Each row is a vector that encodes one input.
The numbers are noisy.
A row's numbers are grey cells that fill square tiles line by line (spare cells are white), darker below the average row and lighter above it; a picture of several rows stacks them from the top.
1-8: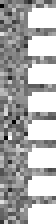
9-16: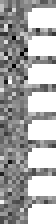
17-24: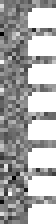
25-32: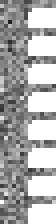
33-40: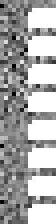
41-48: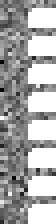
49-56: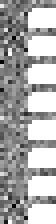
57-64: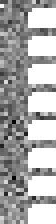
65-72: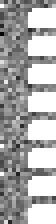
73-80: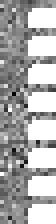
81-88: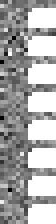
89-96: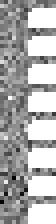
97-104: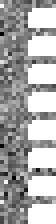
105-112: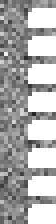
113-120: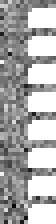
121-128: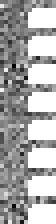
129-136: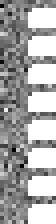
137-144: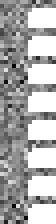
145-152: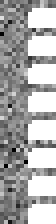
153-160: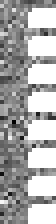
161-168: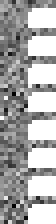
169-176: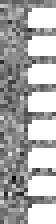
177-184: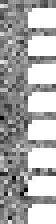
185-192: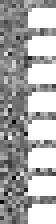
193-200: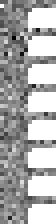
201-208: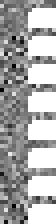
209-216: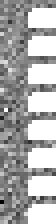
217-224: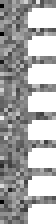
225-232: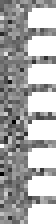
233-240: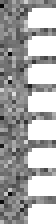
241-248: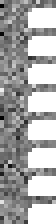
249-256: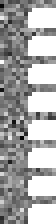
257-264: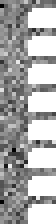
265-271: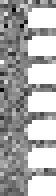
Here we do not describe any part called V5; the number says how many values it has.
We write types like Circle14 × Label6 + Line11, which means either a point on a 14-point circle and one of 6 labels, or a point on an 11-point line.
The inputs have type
Circle16 × Circle16 + V5.
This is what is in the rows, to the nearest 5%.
About 85% of them hold a point on each of two 16-point circles. The rest hold a value of V5.
